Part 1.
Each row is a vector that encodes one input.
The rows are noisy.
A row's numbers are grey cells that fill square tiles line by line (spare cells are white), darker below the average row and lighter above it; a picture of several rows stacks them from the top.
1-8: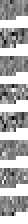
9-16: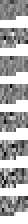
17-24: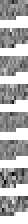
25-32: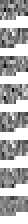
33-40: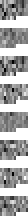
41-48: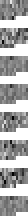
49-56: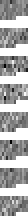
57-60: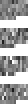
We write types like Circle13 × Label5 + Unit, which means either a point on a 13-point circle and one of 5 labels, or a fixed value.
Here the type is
Tree9 + Unit.
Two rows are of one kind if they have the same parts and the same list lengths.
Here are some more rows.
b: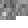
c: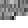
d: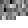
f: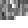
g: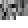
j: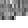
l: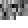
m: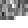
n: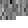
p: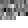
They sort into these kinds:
b, c, d, f, j, m, n, p
g, l

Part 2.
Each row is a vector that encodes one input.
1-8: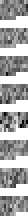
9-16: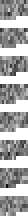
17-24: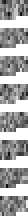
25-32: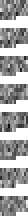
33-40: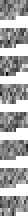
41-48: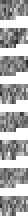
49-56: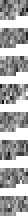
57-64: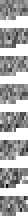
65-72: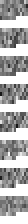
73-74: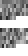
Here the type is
Bool × Bool × Bool × Bool.
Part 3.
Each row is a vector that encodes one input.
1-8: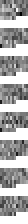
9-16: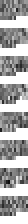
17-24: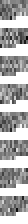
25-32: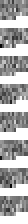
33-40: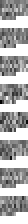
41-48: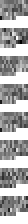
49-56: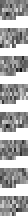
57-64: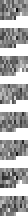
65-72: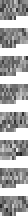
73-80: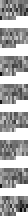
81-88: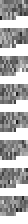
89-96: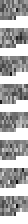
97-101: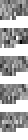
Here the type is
Bool × Bool × Bool × Bool.
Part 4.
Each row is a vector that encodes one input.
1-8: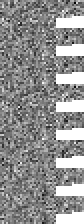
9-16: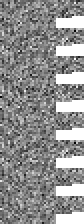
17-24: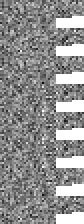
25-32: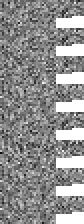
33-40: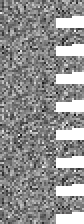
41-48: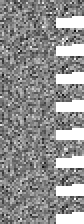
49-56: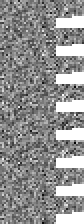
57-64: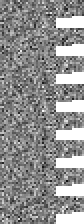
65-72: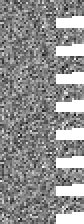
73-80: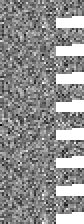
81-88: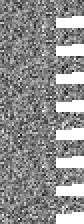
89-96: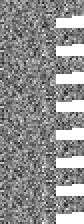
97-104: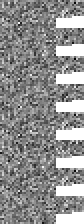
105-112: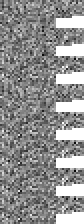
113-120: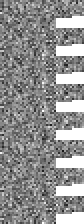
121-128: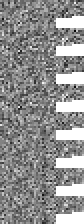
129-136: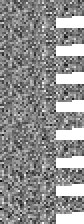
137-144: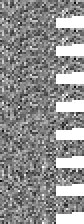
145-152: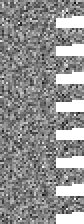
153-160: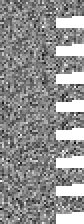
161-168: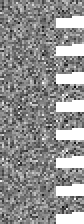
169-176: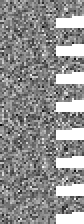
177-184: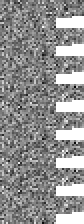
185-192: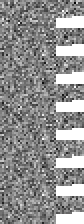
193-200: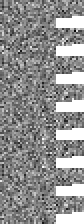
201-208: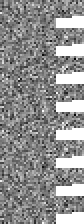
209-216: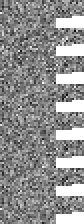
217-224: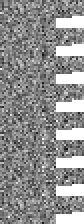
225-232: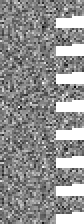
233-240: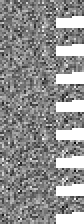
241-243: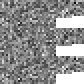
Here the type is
Circle6.
